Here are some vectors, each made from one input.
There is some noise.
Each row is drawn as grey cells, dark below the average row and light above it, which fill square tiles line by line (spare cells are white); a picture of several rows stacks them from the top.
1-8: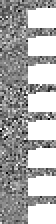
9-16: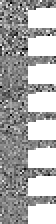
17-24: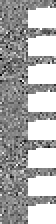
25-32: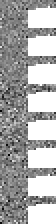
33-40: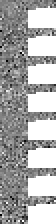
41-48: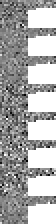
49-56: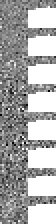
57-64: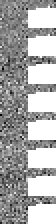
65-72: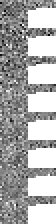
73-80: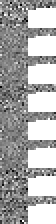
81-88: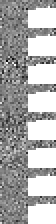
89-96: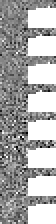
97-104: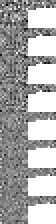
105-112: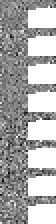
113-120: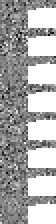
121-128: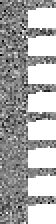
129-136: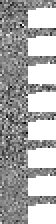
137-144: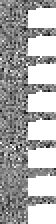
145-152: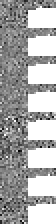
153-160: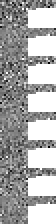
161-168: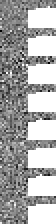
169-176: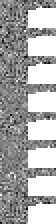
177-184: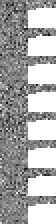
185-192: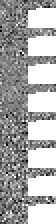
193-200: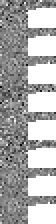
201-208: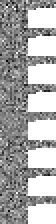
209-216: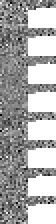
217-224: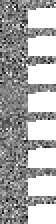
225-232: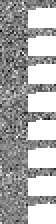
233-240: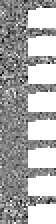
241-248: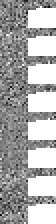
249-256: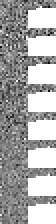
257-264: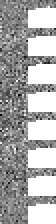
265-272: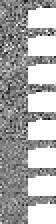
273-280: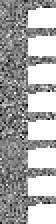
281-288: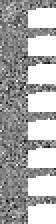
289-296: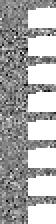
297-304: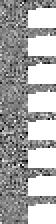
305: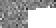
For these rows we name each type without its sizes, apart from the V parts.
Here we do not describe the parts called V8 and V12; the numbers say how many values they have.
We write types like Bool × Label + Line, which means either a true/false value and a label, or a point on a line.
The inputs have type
(Circle + Unit) × (Label + V8 × V12) + Line.
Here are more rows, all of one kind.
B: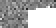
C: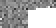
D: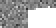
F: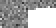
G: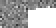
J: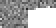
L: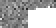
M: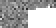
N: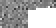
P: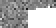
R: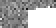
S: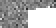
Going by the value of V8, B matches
L, M, P and R.
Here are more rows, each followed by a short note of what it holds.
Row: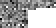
a point on a circle and a label
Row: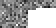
a point on a line
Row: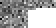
a point on a circle, a value of V8 and a value of V12
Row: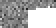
a value of V8 and a value of V12
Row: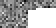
a point on a line
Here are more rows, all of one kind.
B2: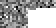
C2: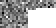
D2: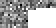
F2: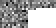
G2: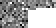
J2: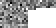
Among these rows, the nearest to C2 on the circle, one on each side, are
B2 and J2.
